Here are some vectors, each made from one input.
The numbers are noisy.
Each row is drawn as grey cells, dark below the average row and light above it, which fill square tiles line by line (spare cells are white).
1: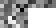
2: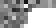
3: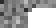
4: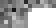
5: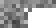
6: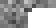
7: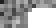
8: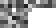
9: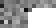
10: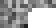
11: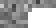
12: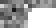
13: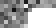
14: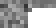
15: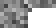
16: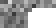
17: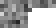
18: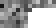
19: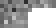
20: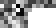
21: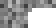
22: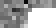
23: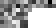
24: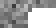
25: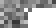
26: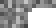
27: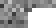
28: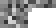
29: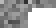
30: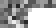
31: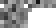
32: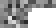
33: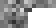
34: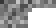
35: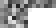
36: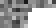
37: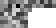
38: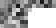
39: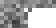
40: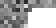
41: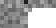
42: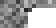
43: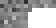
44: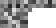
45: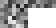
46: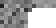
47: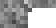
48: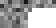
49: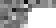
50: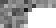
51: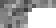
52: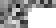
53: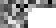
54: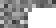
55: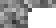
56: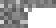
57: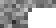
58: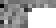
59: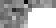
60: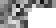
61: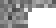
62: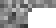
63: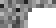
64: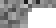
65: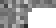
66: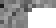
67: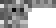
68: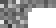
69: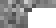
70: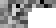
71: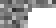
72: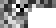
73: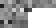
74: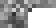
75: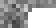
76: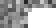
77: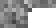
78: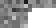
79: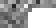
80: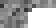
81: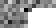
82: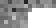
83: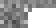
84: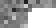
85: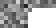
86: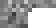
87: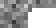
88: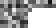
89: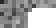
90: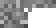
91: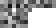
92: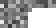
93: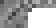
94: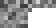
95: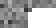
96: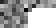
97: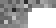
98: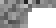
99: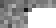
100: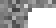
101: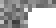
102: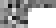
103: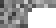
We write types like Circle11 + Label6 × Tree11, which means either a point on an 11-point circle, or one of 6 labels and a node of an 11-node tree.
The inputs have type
Bool × Bool × Bool × Bool + Line5 × Line5 × Line5.
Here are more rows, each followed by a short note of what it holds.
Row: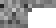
four true/false values
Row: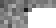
four true/false values
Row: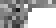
four true/false values
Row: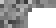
four true/false values
